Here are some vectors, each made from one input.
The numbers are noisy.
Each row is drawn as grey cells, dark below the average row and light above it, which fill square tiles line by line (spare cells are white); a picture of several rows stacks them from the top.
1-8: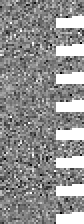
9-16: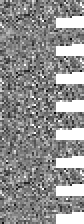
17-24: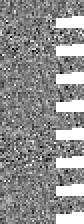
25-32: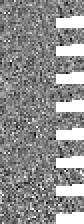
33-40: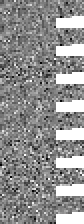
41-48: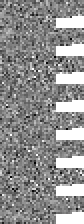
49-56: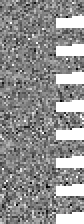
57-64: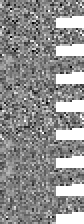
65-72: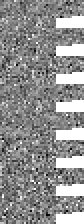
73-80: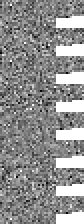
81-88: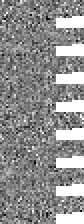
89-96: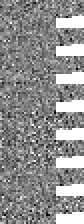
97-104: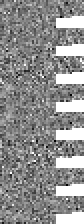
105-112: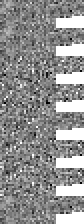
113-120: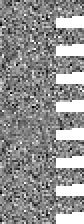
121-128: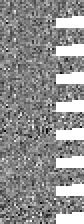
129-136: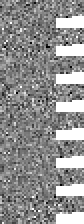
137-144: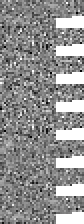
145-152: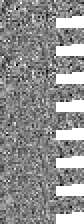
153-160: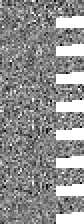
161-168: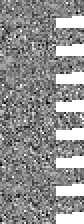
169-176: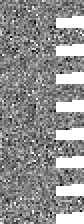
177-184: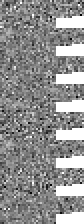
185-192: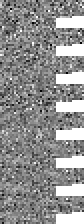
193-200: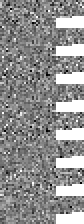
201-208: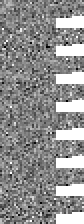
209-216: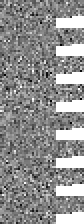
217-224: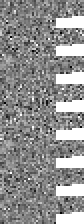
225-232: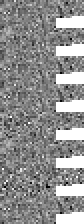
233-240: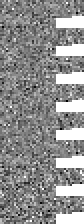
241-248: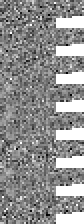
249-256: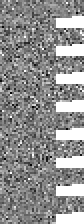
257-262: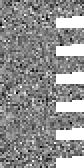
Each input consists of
either a point on a 9-point circle, or a point on an 11-point circle.
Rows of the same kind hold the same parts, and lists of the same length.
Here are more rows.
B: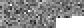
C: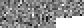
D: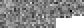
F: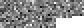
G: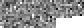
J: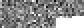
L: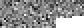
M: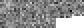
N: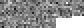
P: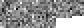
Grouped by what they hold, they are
B, D, M, N
C, F, G, J, L, P

